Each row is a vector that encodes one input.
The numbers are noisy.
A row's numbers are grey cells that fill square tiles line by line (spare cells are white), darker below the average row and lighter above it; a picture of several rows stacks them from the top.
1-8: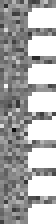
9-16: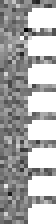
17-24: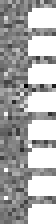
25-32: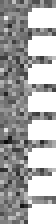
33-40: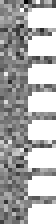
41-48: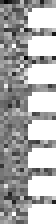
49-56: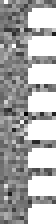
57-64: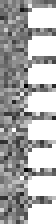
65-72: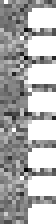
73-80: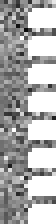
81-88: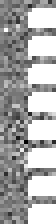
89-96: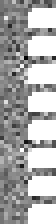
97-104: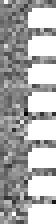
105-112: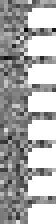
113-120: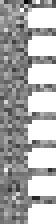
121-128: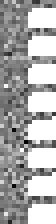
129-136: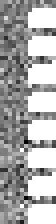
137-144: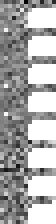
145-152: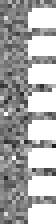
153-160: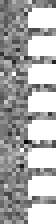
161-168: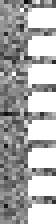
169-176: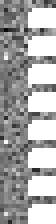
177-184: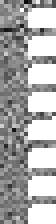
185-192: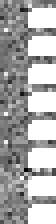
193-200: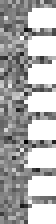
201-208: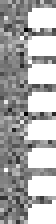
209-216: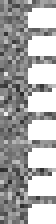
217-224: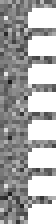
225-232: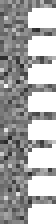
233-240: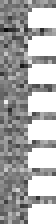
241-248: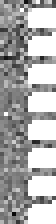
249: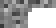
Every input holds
either a point on a 20-point circle, or three true/false values.
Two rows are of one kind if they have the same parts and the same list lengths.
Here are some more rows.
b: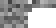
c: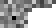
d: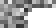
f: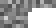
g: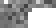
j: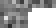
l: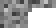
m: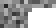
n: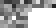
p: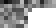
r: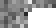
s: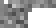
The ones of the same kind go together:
b, f, g, j, l, m, r, s
c, d, n, p

